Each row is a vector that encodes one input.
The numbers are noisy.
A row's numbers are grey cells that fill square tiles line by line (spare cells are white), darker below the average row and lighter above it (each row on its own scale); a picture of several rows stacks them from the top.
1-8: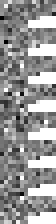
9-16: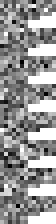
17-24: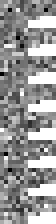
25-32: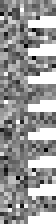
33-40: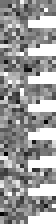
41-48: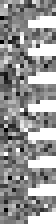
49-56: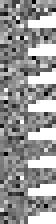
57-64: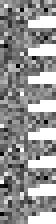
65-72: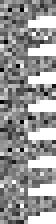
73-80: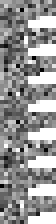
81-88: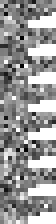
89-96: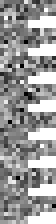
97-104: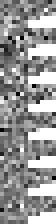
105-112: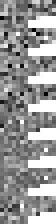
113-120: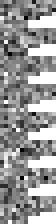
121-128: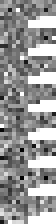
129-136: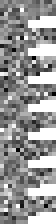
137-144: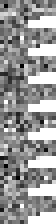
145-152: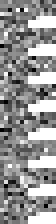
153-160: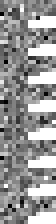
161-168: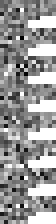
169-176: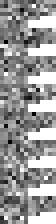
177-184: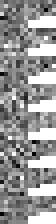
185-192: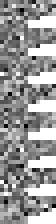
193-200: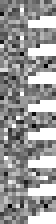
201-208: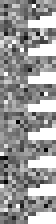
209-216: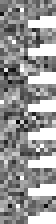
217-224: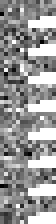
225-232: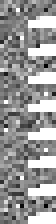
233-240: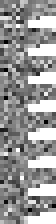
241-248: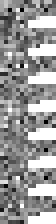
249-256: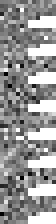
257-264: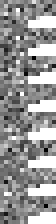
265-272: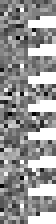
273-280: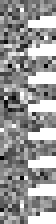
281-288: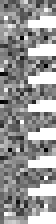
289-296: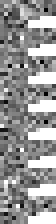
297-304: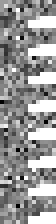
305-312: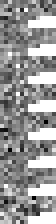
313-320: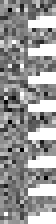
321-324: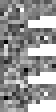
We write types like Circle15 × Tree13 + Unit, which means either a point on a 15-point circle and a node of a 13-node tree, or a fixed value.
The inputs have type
(Circle15 + Unit) × (Line4 × Line5 + Unit).
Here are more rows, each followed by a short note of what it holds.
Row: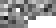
a point on a 15-point circle
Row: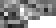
a fixed value
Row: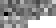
a point on a 15-point circle, a point on a 4-point line and a point on a 5-point line
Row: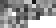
a point on a 15-point circle, a point on a 4-point line and a point on a 5-point line
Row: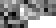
a fixed value
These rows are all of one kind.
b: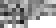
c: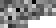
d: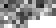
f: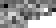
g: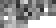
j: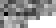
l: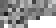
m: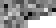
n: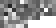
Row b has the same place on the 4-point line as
d and g.
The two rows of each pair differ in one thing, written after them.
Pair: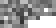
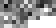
the place on the 15-point circle
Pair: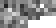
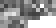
the place on the 5-point line
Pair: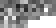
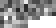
the place on the 5-point line
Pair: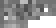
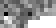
the place on the 15-point circle
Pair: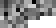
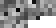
the place on the 4-point line
